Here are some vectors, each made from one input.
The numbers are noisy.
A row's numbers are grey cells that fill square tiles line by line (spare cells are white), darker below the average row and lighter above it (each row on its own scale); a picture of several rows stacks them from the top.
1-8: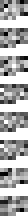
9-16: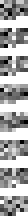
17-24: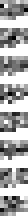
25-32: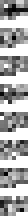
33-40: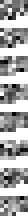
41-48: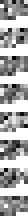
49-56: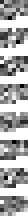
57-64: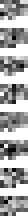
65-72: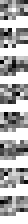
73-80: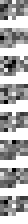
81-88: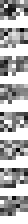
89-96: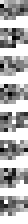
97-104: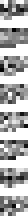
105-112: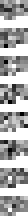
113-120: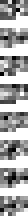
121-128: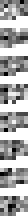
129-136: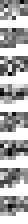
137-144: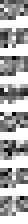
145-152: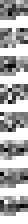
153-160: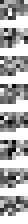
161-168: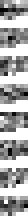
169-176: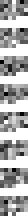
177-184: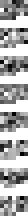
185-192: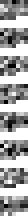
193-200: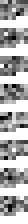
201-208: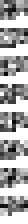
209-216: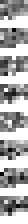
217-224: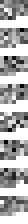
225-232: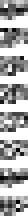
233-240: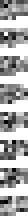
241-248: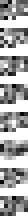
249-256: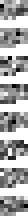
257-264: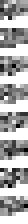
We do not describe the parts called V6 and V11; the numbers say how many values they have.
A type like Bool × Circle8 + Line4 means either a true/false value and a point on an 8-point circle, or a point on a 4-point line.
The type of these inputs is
Bool × Line8 × V11 + Line5 × V6.
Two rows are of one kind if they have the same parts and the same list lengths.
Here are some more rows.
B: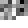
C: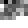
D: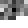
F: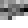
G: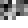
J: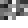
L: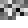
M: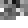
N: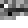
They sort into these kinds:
B, G, J
C, D, F, L, M, N

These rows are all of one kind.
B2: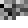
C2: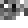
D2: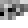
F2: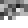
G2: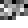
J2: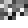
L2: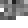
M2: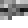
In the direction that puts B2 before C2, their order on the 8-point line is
B2, M2, C2, D2, F2, L2, J2, G2.
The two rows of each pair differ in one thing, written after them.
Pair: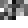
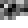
the place on the 8-point line
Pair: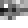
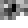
the true/false value
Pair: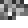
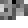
the true/false value
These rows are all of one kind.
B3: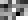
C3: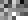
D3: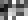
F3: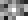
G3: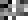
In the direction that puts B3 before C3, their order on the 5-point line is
D3, B3, G3, F3, C3.
